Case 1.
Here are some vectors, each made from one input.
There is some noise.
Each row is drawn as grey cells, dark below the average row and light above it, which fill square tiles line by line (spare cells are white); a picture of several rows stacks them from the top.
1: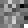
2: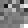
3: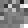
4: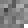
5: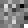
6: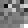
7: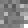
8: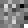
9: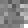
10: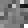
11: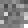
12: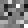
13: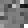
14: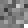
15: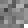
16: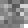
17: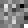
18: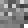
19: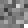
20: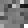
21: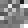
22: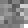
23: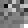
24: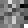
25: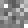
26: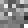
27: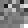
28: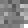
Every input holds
a point on a 5-point line.
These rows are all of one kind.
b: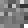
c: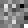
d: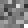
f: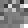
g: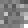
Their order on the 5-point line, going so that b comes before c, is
f, g, d, b, c.
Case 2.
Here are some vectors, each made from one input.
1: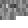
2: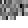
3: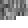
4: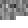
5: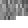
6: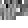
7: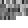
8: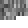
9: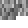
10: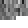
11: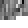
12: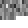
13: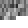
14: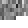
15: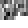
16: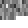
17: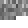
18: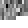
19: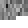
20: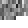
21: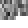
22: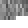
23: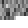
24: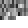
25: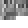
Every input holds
one of 5 labels.
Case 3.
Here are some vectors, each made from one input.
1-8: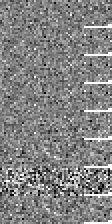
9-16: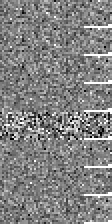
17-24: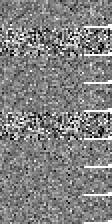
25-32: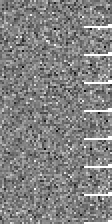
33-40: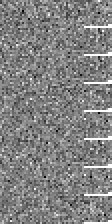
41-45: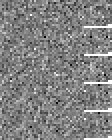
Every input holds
either a point on a 9-point circle, or a fixed value.
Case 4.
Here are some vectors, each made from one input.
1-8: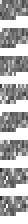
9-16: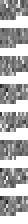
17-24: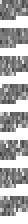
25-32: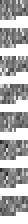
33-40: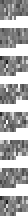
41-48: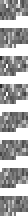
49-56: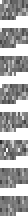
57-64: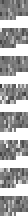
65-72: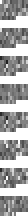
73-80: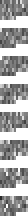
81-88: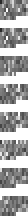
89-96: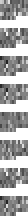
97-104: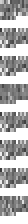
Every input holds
a node of a 10-node tree.
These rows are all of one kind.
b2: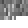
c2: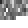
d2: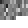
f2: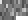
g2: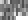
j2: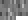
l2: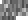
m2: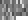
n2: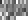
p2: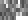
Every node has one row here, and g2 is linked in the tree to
l2.
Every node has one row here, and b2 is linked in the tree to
j2.
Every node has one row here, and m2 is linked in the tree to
j2 and n2.
